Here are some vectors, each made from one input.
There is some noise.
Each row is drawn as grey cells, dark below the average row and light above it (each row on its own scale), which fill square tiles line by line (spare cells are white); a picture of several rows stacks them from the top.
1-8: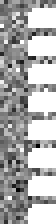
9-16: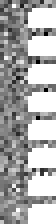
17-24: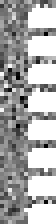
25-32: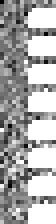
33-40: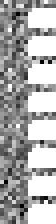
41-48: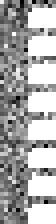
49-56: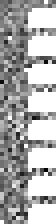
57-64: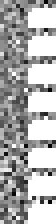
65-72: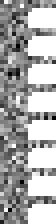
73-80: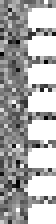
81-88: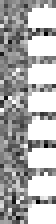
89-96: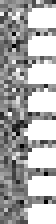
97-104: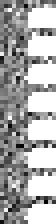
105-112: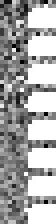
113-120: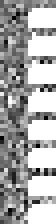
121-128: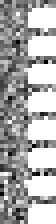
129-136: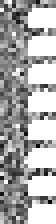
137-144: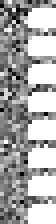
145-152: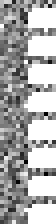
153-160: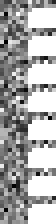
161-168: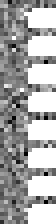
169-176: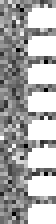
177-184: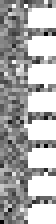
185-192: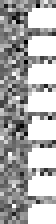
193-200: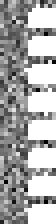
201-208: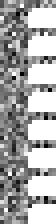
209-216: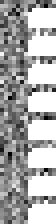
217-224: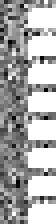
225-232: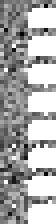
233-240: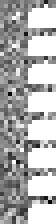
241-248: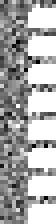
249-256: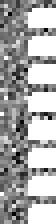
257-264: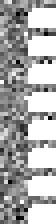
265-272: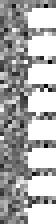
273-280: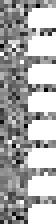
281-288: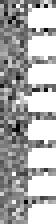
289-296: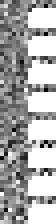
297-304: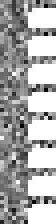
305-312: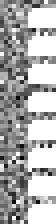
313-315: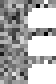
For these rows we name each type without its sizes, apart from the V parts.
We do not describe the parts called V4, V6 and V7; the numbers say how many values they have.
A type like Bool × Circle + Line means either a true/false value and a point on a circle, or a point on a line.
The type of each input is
Bool × Tree × (Tree + V6) × V4 × V7.
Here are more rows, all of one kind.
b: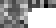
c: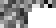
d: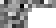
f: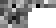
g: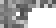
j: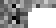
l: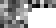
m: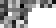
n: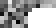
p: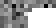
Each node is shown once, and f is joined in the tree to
j and m.
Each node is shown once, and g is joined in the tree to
c and l.
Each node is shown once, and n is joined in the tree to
d and p.
